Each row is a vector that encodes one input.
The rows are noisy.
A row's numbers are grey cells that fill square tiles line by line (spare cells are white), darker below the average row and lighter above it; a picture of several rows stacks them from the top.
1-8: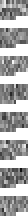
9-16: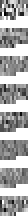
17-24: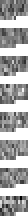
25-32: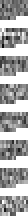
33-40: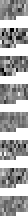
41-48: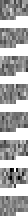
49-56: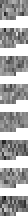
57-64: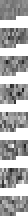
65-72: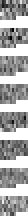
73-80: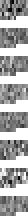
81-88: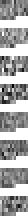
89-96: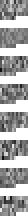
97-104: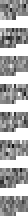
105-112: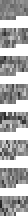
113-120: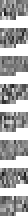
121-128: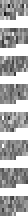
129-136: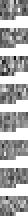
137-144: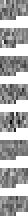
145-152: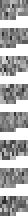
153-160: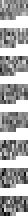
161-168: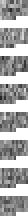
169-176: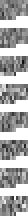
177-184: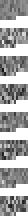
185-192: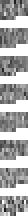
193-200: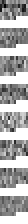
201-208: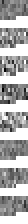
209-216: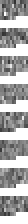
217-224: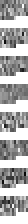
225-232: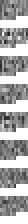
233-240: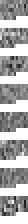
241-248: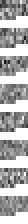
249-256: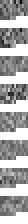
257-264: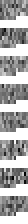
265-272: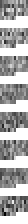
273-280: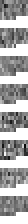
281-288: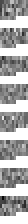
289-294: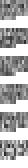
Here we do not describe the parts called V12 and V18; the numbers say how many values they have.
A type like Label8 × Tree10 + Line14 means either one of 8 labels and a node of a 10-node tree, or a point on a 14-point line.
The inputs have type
(Bool × V18 + V12) × Line5.
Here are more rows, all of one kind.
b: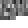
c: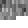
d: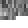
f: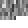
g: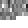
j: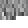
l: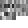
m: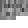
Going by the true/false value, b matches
j and l.
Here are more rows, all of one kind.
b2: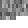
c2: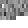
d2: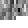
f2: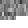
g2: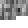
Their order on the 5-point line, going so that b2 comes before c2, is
f2, b2, c2, g2, d2.
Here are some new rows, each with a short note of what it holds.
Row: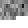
a point on a 5-point line and a value of V12
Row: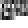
a point on a 5-point line and a value of V12
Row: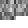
a point on a 5-point line, a true/false value and a value of V18
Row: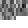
a point on a 5-point line and a value of V12
